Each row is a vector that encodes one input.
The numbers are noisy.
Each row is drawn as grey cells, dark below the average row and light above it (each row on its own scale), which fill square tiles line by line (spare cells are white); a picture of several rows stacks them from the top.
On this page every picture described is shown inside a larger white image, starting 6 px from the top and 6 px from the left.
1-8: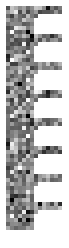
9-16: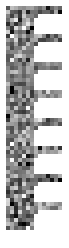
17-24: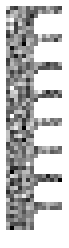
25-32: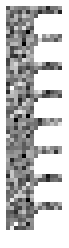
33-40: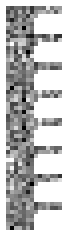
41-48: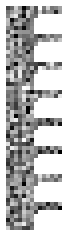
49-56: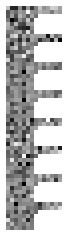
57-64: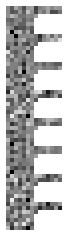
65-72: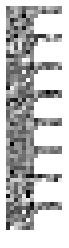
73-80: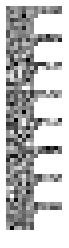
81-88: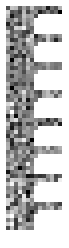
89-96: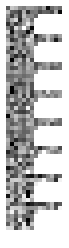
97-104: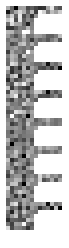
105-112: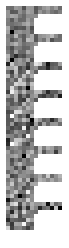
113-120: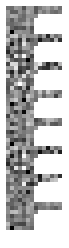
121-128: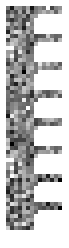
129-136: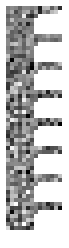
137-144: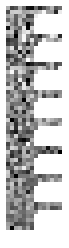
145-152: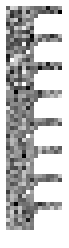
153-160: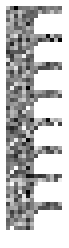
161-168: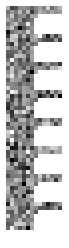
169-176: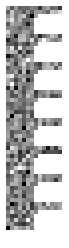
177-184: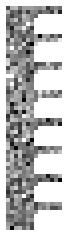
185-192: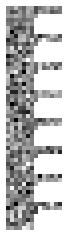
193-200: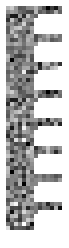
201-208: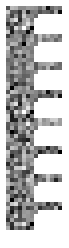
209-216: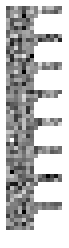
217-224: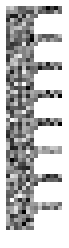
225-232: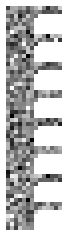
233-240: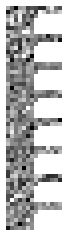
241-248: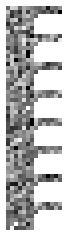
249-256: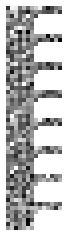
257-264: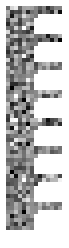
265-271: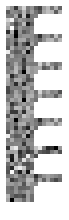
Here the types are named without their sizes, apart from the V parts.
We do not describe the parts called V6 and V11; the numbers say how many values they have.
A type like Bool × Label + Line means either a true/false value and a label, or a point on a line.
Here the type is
Bool × (List(V11) + Tree) + Label × V6.
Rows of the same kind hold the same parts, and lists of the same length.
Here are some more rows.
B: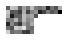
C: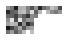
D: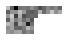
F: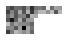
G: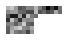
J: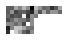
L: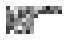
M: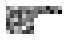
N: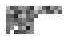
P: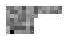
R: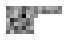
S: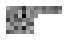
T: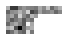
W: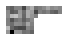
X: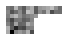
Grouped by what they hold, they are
B, M, P, W, X
C, D
F, J, N, T
G, S
L, R

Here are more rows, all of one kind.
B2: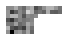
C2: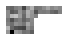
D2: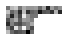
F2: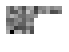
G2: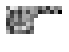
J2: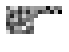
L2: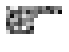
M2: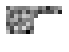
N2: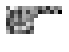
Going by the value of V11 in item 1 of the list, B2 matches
G2 and N2.
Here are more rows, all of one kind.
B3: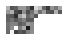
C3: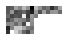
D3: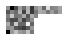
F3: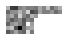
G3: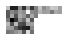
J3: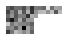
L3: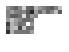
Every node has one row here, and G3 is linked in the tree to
B3.
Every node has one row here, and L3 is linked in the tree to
D3 and F3.
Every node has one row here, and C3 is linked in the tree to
D3 and J3.
